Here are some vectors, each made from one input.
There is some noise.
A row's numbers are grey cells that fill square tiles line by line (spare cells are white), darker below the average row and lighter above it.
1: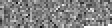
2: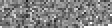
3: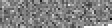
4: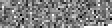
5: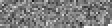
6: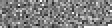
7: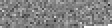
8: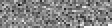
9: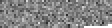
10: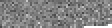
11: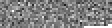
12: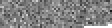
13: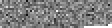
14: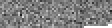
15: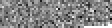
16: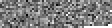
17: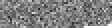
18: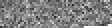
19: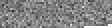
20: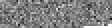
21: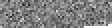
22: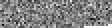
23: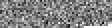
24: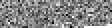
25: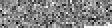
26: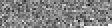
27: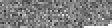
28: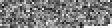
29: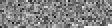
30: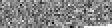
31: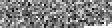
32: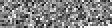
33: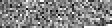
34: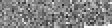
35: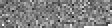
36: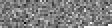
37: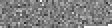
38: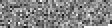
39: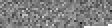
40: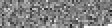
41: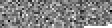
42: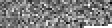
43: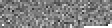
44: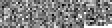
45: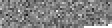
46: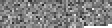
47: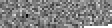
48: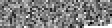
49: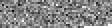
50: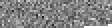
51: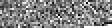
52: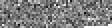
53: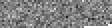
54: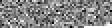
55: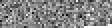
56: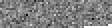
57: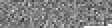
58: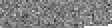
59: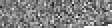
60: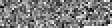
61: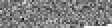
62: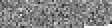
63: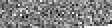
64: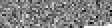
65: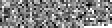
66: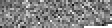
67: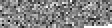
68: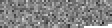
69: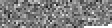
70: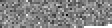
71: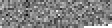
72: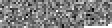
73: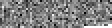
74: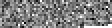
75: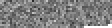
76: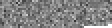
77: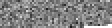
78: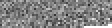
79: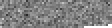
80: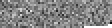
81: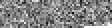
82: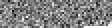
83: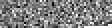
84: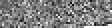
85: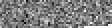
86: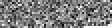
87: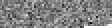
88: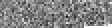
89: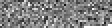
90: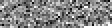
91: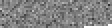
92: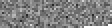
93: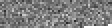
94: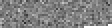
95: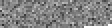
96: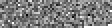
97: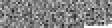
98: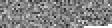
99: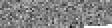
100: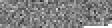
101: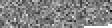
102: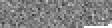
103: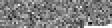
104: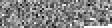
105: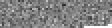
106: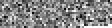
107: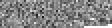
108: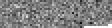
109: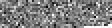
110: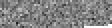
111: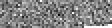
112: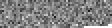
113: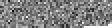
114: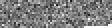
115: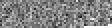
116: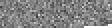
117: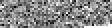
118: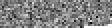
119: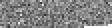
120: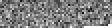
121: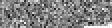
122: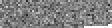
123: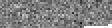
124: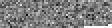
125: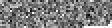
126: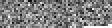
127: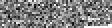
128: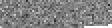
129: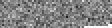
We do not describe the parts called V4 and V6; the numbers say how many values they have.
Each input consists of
either a point on a 5-point line, or a true/false value and a value of V6, or a value of V4.
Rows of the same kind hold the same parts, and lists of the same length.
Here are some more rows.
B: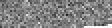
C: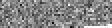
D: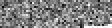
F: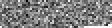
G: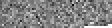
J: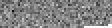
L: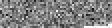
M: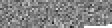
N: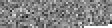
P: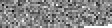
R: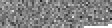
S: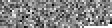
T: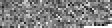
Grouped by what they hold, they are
B, G, J, P, T
C, D, M, R
F, L, N, S

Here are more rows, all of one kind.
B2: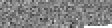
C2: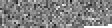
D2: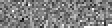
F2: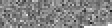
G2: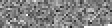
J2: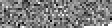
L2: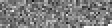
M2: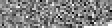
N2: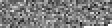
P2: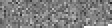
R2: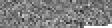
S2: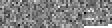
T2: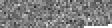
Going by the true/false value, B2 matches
D2, L2, M2 and N2.
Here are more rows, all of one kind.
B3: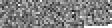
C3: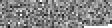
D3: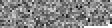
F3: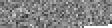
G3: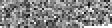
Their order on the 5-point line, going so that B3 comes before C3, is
D3, F3, B3, G3, C3.
